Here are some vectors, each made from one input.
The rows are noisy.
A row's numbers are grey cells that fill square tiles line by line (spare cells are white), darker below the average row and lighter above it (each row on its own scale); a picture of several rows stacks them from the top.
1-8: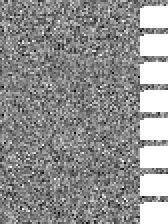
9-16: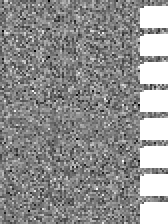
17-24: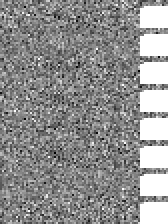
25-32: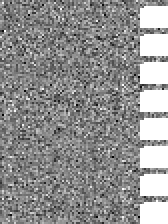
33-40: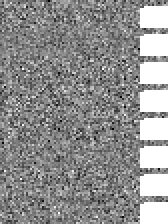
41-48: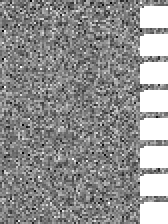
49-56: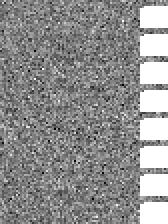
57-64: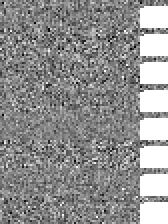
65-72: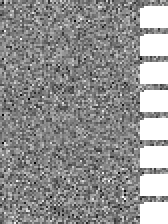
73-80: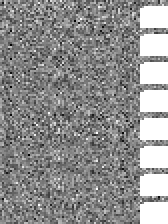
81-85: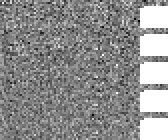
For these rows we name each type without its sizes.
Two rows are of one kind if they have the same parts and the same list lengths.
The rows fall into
2 kinds.
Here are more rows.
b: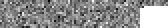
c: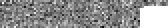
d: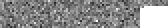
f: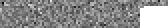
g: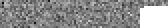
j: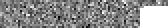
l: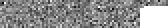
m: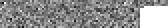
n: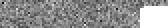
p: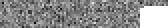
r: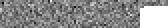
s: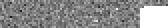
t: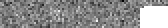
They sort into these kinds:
b, c, f, g, j, l, m, n, p, r
d, s, t

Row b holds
three true/false values.
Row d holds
a point on a circle.
